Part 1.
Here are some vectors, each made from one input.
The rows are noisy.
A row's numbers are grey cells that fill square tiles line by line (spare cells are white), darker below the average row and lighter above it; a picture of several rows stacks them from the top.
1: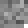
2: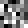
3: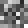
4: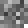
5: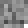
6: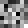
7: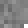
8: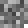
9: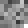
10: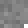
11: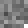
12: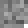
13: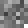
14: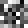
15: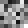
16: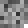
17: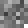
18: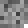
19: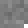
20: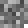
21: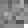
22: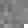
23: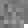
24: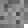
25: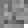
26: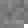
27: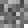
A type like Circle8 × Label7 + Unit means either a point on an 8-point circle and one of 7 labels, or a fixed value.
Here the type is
Line4.
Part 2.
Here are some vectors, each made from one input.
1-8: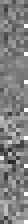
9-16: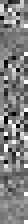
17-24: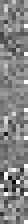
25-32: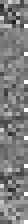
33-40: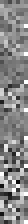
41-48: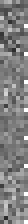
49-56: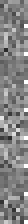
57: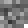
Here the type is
Line7.
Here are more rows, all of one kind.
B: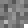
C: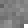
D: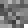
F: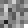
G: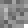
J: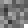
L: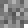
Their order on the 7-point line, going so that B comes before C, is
J, D, B, C, L, G, F.
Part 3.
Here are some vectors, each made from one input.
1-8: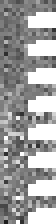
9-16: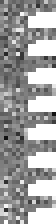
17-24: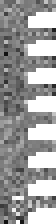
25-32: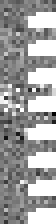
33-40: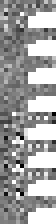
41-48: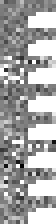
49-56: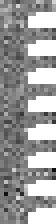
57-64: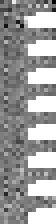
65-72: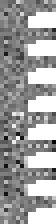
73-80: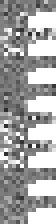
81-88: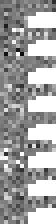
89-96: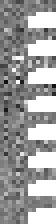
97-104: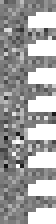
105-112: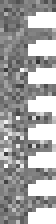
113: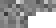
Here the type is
Line10.
